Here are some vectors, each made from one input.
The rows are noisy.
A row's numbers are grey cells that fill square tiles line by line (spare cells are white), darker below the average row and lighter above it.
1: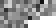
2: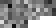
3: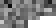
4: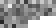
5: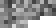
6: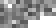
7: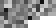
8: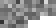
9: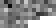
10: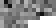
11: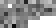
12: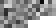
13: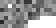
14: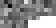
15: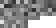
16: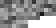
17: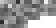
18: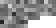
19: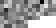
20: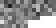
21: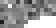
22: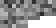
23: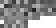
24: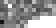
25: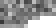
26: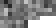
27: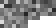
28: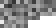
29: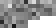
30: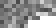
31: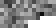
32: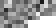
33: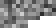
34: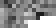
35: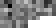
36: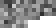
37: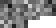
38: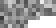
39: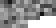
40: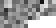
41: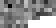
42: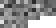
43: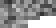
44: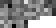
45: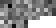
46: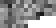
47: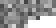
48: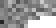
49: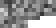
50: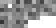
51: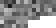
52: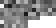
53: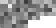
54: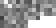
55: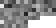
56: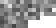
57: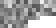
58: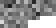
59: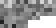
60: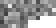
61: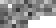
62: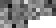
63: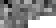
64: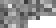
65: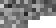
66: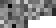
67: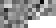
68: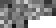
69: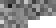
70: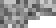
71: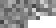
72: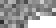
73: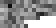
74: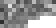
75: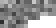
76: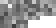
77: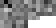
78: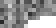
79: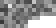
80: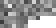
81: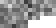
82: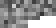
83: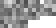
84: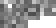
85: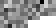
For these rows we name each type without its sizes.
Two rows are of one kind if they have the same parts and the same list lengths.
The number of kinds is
3.
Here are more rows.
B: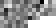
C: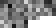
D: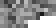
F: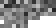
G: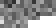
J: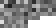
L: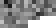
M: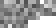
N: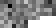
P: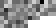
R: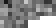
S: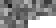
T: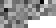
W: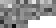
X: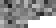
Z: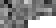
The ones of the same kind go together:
B, P, T
C, D, F, G, J, L, N, R, S, X, Z
M, W

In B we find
a fixed value.
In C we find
a node of a tree.
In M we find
a point on a circle.
